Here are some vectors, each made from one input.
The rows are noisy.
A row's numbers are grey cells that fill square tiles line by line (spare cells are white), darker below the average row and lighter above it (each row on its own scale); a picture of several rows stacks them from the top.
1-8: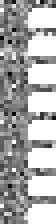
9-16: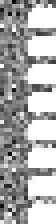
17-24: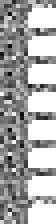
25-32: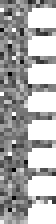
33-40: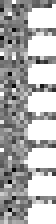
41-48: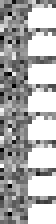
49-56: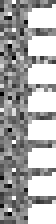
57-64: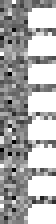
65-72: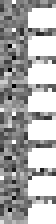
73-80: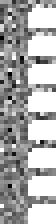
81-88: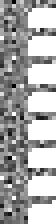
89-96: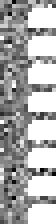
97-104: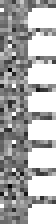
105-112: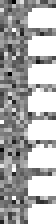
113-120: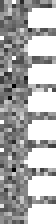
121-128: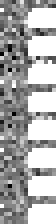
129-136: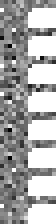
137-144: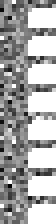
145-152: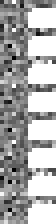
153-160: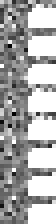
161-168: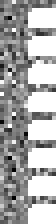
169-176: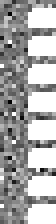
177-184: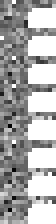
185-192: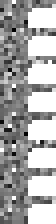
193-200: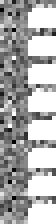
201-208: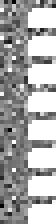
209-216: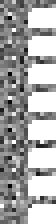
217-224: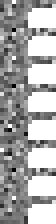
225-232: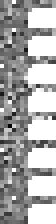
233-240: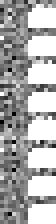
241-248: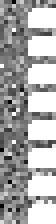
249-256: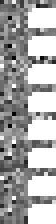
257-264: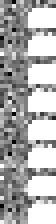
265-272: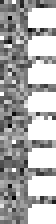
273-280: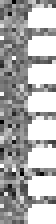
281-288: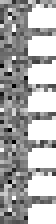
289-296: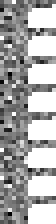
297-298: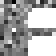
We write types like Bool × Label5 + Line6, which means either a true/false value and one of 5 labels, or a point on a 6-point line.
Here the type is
(Bool × Bool × Bool + Unit) × Line7 + Line11.
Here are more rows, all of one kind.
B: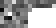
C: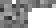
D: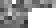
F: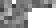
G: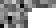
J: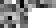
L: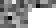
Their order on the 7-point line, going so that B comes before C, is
G, J, L, B, C, F, D.
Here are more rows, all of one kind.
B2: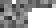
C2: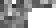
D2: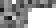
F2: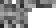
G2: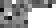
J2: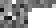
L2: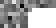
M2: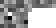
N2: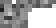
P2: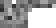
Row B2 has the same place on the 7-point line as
G2, J2, N2 and P2.
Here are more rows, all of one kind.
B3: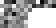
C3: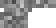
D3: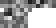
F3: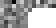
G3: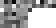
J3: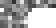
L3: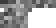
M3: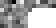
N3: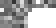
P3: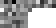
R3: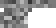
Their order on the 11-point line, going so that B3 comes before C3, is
P3, G3, B3, F3, M3, J3, N3, C3, R3, D3, L3.
